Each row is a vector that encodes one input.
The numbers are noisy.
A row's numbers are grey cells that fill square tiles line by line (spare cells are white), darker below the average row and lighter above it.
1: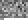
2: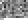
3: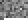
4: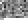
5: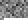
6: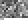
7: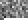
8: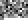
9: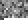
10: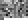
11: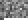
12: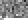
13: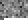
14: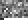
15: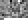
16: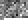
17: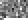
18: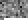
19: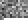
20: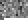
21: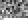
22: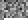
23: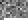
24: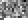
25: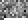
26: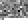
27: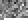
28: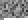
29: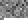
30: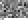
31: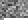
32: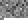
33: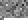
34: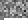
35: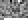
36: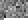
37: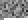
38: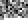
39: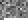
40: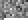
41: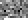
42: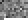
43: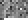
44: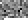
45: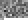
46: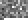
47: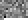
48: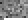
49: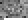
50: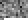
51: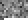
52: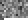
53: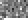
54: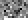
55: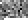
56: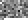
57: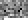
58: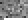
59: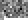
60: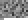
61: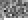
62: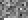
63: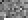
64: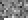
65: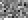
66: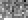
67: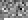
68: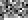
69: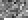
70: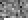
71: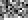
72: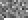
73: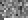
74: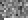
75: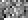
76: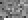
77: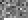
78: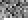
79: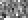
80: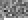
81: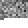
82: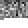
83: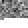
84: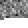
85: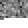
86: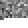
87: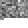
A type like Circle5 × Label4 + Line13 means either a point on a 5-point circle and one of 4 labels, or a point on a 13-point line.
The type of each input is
List2(Line11).
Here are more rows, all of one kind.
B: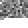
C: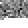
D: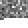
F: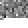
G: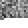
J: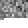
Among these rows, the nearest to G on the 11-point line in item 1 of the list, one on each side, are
D and J.
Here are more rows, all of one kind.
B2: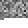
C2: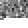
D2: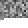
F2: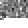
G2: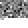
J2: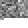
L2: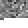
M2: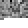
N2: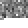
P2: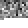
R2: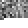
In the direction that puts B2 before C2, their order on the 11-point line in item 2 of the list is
L2, P2, B2, D2, M2, J2, C2, F2, N2, R2, G2.
